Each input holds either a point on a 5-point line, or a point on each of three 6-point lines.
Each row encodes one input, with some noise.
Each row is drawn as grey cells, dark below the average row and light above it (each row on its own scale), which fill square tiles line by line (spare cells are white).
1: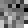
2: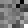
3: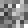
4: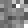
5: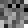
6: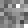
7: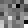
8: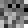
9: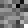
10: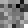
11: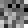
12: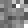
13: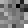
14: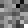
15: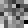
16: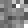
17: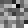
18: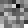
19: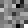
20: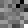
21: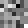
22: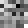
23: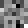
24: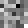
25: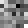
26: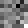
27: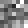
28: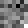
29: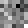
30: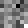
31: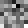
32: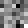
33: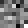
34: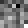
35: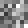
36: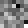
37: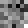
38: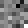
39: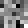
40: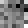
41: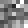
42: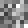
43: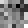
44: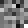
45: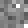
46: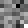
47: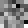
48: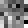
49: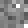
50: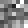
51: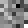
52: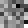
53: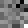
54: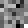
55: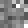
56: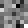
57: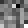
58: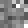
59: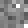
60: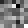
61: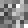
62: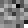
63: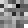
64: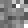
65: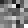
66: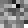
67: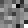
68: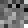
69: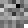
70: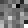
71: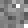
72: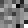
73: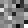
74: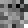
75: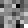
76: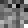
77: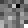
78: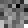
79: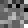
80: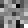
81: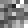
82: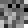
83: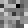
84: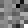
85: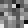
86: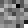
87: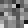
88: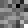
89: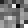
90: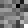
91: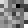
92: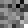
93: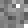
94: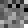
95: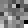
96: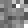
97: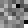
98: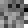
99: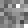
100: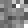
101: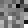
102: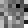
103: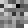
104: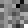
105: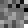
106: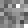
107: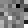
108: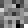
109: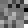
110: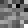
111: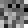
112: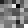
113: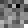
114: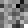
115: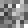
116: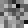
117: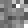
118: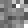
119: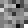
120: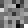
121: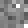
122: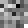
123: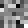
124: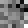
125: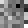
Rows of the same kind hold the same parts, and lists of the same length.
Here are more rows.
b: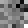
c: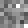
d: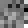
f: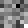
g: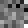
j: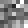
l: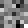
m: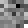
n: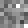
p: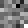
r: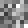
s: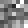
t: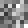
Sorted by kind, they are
b, d, f, g, l, m, p
c, j, n, r, s, t

